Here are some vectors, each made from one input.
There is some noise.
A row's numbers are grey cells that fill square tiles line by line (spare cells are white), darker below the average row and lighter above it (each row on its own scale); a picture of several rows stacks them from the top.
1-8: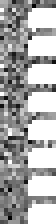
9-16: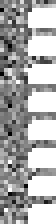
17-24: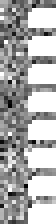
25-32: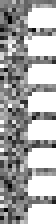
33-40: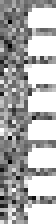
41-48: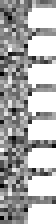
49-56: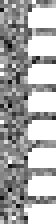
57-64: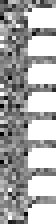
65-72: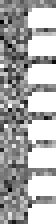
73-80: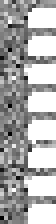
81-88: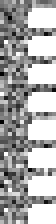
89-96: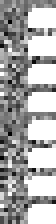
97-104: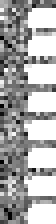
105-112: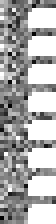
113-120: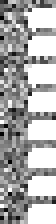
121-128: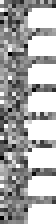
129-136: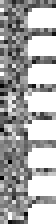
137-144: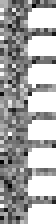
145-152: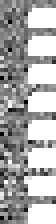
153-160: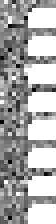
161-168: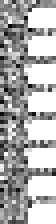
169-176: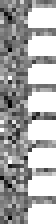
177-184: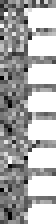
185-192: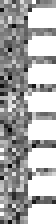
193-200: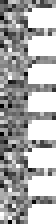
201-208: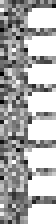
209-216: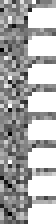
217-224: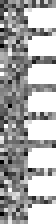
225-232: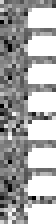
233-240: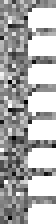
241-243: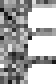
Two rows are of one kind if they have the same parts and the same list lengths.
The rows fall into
2 kinds.
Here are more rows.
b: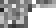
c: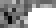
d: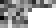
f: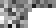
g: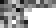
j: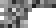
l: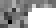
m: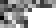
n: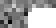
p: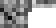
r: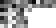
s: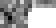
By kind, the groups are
b, c, f, j, l, n, p, s
d, g, m, r

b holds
a point on an 18-point circle.
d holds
one of 7 labels.
